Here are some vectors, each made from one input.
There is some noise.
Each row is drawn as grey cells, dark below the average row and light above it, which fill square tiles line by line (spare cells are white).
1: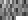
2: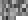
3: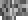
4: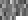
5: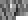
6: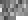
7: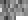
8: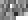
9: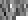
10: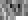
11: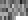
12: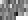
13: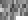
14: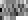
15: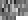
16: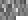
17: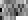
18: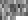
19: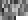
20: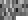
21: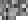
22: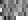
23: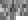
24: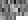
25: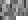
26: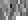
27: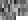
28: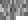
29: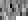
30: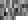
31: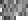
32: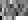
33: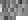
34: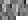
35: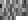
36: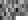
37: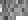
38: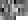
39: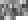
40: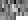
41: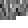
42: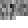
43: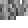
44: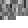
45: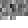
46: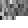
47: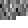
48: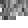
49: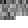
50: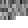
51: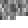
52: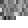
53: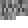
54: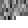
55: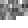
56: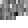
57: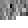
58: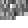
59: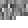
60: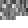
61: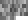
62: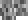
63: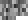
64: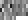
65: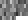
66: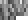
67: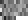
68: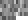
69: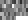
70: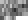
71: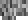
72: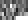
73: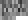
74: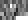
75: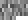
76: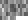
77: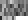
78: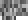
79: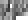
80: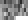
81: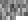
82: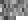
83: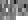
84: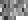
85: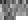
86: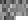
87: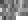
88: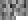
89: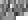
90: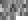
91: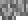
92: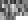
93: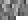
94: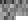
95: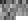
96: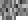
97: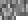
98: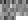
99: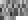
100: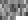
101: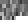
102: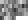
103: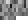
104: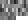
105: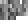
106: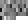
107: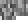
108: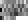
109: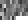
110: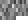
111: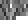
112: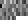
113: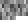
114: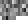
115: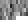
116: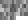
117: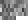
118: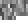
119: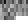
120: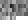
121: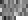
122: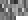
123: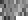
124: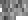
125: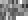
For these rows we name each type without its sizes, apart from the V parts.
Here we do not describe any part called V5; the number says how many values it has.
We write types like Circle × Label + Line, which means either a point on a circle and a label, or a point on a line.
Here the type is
Line × (Line + V5).
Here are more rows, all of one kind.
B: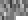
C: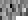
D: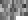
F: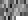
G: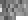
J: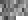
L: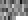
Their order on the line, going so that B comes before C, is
L, G, J, F, B, D, C.
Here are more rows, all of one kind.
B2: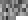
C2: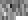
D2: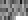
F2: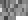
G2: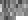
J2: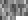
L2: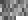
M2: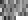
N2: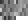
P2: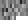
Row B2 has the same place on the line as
F2, G2 and P2.
